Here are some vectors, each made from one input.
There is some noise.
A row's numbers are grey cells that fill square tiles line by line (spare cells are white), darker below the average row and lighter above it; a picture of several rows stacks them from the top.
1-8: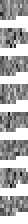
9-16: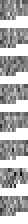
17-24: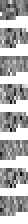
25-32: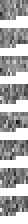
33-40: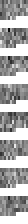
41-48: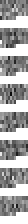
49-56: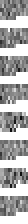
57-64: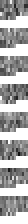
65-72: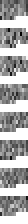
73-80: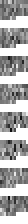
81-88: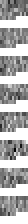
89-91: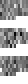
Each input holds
a point on a 4-point line, together with a list of up to two points on a 5-point line.
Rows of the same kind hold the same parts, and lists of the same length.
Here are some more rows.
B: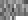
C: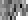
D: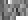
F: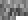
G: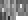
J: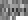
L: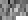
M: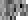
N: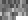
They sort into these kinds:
B, D, F, G, J
C, M
L, N

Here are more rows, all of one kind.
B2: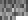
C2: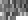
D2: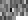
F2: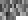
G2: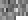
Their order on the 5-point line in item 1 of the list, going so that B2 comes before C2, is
D2, B2, G2, C2, F2.
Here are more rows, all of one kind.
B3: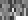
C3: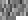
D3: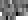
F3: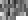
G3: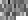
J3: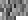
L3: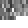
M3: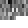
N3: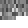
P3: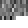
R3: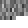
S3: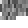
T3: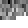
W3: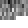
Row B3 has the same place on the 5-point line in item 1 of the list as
L3, P3 and R3.
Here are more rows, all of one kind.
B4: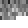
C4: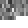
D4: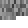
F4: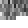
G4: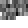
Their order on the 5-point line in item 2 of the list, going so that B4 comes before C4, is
B4, D4, G4, F4, C4.
